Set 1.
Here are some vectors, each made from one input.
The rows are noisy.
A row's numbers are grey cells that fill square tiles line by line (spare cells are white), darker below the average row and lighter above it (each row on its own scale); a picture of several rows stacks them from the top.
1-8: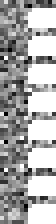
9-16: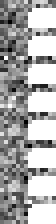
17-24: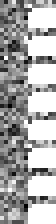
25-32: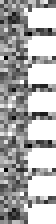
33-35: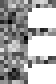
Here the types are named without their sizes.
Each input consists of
three true/false values.
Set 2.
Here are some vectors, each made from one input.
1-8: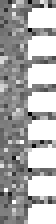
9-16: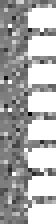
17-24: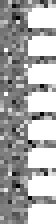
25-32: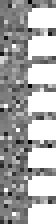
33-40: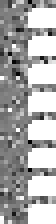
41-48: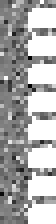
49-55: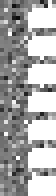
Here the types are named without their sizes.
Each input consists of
either a fixed value, or four true/false values.
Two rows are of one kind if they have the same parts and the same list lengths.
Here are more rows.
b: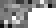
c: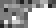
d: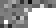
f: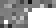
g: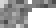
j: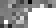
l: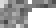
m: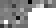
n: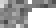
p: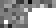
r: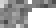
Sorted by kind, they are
b, c, d, f, j, m, p
g, l, n, r

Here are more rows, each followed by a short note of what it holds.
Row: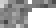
a fixed value
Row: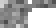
a fixed value
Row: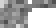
a fixed value
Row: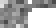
a fixed value
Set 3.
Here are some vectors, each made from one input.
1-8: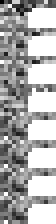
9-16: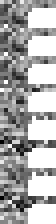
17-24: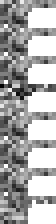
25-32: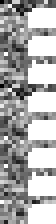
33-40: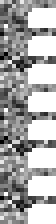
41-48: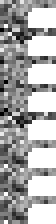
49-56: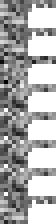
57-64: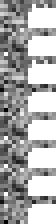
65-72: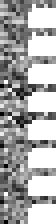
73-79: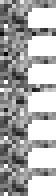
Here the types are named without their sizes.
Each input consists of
a label.
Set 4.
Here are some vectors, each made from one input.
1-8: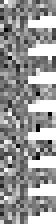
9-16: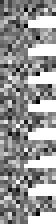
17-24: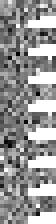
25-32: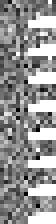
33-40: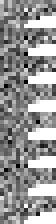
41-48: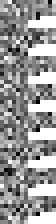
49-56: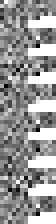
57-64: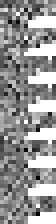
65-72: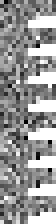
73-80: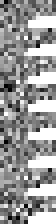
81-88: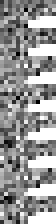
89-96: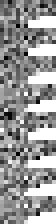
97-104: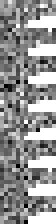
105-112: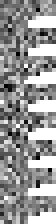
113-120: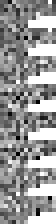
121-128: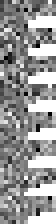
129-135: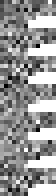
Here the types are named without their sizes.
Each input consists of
four true/false values.
